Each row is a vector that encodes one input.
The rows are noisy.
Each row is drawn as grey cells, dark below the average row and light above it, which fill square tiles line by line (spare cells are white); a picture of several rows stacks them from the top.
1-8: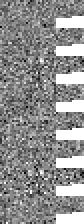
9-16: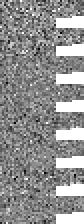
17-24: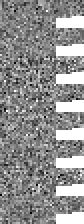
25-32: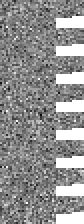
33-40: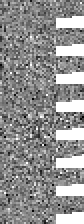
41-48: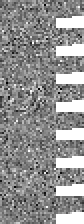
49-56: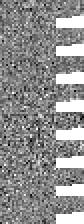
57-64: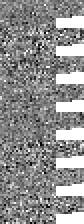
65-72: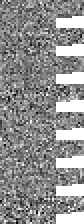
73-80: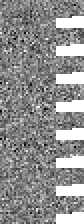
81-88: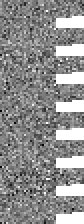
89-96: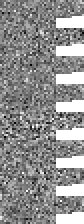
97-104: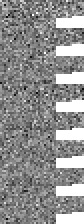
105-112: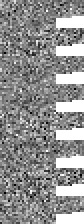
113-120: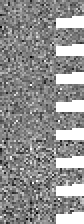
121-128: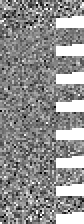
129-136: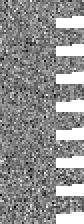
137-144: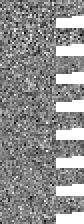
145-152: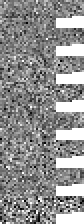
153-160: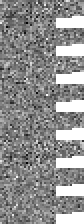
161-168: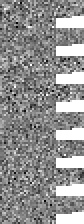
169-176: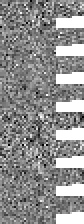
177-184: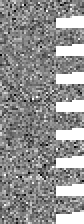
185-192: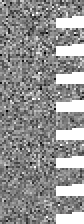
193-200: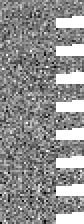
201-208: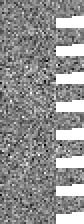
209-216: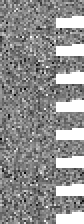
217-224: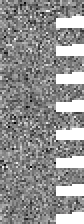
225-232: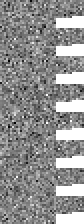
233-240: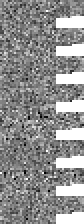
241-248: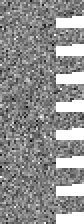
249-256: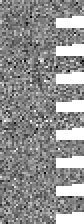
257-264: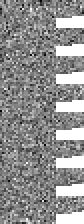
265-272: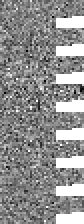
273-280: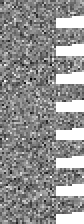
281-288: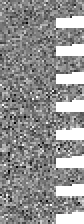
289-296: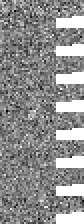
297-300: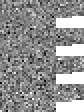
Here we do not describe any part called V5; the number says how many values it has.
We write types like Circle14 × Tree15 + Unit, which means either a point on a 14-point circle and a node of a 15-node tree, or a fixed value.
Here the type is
((Bool × Circle6 + Unit) × Line9 + Label4) × V5.
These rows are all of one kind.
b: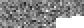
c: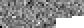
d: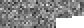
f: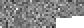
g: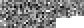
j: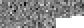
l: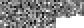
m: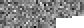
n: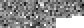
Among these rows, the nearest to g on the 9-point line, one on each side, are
c and d.
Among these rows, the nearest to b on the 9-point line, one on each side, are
j and n.
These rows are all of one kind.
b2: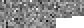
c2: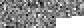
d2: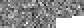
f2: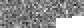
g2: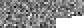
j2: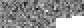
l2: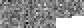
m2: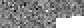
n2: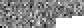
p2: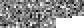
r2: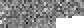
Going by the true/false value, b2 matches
f2, l2 and n2.
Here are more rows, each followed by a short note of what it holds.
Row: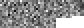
one of 4 labels and a value of V5
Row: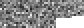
a point on a 6-point circle, a point on a 9-point line, a true/false value and a value of V5
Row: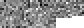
one of 4 labels and a value of V5
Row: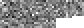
one of 4 labels and a value of V5
